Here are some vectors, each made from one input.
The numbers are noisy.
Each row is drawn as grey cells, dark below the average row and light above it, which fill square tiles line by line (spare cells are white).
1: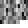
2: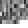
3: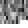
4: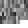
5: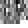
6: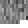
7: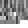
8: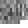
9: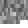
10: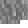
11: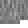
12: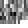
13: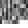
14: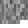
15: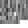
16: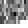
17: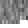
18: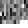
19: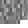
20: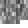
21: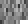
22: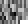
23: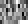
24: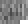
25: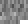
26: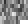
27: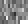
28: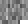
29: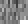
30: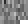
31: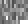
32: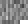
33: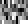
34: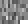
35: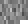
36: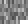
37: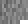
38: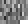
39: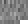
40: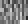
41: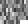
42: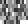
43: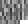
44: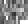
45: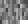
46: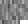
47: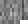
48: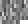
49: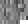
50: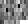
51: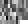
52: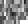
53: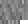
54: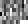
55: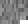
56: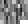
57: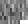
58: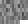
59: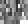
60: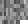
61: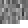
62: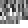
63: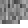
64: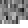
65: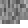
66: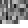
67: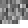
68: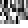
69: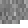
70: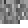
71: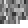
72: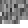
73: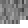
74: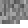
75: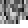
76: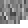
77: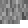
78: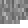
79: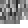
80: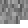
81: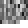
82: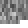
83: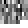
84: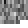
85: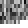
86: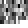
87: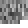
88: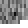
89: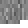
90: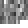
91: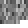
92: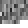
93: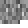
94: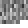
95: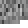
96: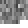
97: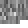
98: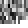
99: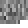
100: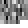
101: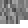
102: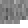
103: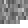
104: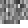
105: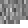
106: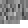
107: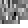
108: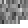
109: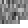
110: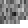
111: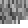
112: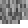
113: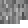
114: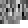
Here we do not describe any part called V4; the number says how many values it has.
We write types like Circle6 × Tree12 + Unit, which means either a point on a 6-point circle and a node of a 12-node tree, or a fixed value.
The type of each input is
Bool × V4 + List3(Circle6).
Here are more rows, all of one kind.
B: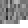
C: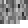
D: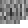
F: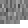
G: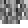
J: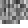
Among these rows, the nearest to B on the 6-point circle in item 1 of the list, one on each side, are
D and G.
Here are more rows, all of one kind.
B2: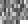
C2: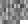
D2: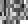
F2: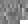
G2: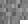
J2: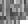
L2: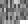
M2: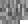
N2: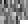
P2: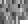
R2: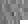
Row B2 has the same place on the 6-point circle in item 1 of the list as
F2 and M2.
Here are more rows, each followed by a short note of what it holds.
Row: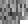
a list of two items
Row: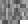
a list of three items
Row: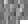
the empty list
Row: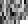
a list of three items
